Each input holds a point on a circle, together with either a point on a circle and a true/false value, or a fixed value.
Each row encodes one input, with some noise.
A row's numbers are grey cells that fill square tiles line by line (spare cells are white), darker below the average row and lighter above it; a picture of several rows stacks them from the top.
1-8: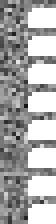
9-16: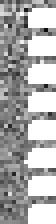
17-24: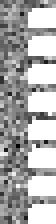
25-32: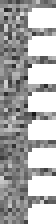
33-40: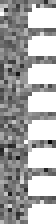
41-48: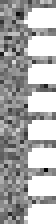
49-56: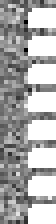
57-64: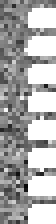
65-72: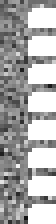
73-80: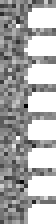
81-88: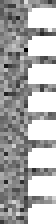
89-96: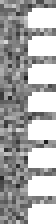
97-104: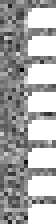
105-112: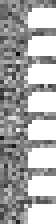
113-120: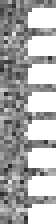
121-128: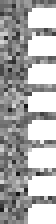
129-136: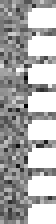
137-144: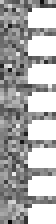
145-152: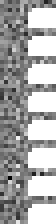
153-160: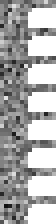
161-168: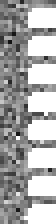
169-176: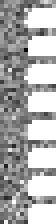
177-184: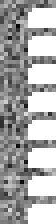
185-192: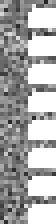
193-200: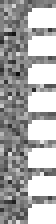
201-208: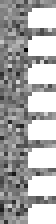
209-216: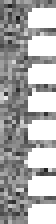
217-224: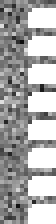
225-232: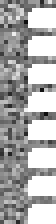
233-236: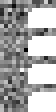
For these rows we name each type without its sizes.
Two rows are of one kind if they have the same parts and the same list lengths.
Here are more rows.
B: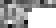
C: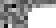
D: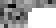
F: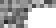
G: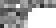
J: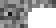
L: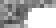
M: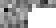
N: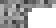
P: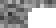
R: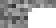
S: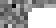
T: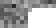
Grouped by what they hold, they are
B, F, G, L, M, N
C, D, J, P, R, S, T

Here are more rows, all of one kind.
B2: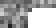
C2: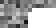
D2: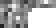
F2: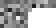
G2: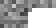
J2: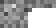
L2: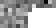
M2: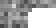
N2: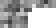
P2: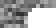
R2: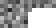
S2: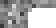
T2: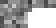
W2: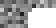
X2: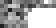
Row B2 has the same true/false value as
C2, L2, N2 and R2.
